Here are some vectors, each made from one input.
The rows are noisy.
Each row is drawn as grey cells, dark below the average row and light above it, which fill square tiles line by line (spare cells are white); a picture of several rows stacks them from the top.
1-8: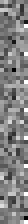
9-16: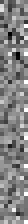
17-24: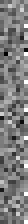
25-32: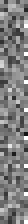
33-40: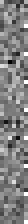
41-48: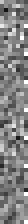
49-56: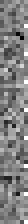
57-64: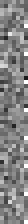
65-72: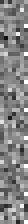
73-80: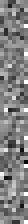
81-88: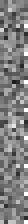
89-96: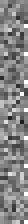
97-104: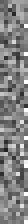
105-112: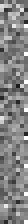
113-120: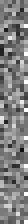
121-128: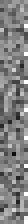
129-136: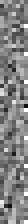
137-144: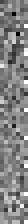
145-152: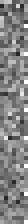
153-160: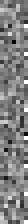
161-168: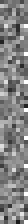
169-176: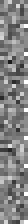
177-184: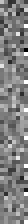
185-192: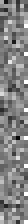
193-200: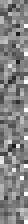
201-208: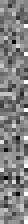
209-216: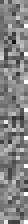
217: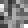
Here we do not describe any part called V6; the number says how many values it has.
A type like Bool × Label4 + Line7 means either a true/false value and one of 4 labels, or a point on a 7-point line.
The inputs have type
(Bool × Bool × Bool + V6) × Line4 + List2(Line8).
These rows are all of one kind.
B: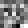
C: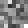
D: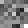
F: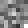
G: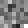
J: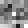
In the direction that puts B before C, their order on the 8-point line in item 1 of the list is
F, B, C, G, J, D.
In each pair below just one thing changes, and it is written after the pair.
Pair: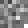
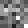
the place on the 4-point line
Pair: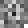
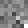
one of the three true/false values
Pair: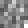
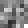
one of the three true/false values
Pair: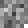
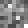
one of the three true/false values
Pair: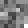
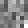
one of the three true/false values
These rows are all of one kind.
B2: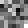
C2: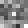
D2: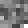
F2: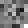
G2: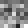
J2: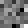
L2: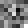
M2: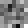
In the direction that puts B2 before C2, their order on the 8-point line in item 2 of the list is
L2, D2, B2, M2, J2, F2, C2, G2.
